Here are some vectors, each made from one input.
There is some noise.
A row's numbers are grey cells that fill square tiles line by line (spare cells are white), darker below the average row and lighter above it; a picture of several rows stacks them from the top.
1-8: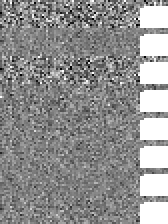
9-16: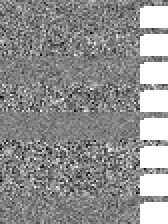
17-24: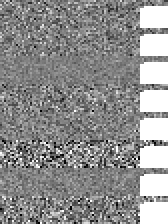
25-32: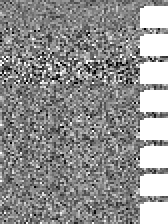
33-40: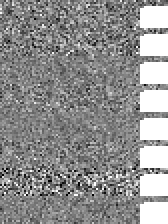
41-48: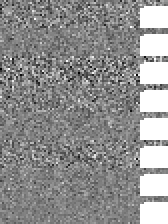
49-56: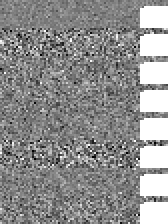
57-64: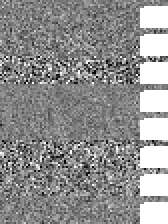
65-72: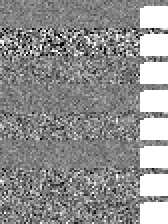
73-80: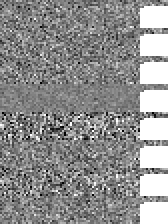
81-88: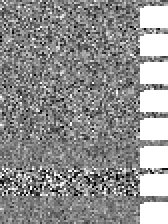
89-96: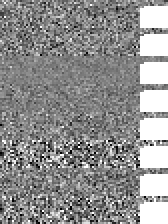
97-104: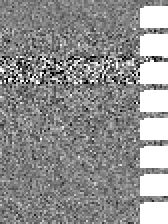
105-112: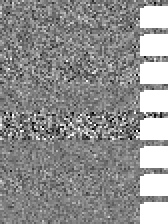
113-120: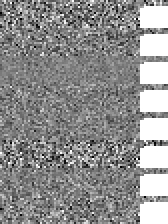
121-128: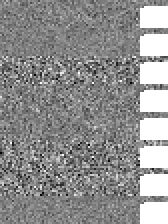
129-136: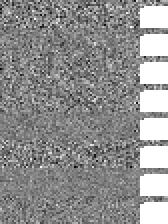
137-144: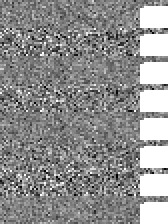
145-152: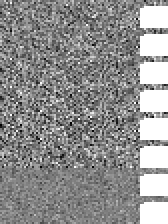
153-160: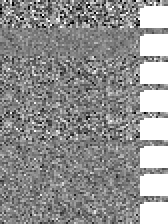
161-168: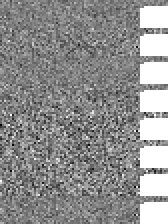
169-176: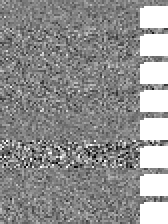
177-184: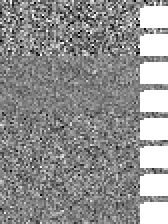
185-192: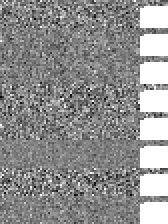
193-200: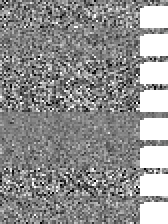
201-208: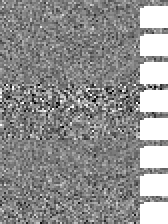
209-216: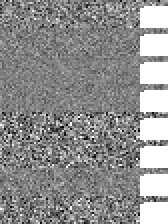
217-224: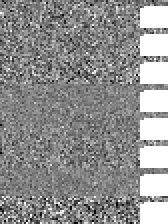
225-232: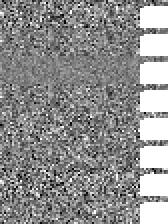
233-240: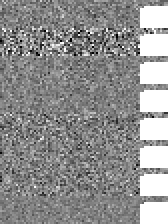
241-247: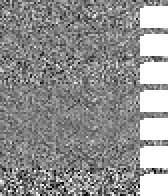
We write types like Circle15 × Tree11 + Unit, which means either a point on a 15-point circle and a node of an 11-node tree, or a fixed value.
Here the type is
Line12 × (Tree11 × Tree11 + Unit).
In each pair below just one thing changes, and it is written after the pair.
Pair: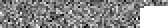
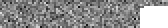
the node of one of the two trees
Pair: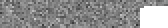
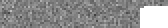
the node of one of the two trees
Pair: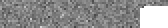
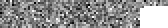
the place on the 12-point line
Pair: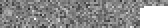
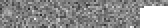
the node of one of the two trees
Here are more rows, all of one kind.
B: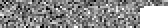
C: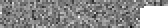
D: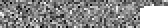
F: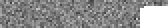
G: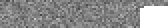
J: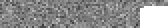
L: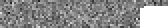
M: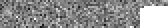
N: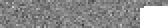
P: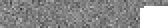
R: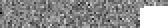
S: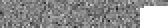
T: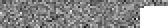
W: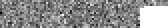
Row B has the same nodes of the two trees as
N, P, R and S.
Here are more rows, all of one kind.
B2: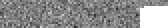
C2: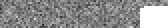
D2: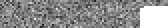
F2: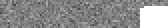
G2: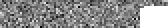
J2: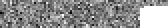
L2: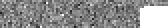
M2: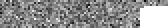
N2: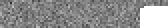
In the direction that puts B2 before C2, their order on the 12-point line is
G2, B2, C2, L2, F2, N2, D2, M2, J2.
